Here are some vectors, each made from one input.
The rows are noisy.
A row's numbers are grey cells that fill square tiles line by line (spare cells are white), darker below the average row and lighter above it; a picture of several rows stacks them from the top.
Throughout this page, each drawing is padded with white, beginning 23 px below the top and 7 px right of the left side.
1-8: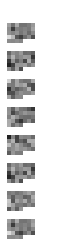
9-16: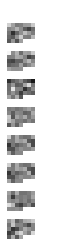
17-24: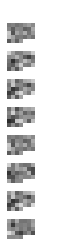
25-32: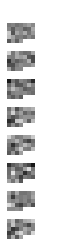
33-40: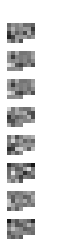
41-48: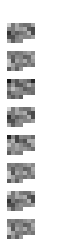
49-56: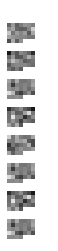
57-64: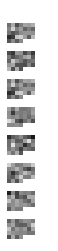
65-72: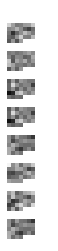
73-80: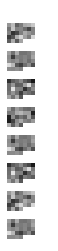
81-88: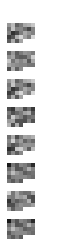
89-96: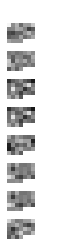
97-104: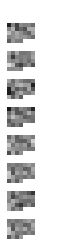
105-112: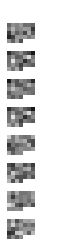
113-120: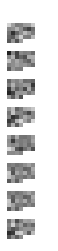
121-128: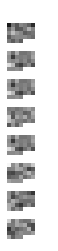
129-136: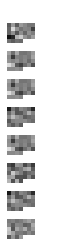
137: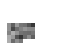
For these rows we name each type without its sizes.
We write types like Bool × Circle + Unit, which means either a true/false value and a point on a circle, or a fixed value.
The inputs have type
Bool × Circle.
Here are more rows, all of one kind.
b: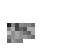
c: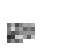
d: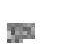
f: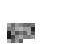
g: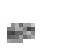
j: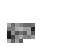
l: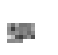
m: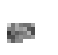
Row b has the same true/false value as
d and l.
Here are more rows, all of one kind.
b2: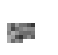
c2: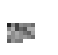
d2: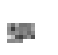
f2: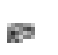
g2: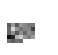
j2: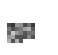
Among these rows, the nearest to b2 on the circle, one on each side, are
d2 and j2.
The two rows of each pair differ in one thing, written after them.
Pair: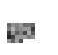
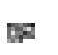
the true/false value
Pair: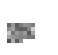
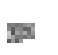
the place on the circle
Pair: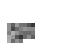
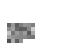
the place on the circle
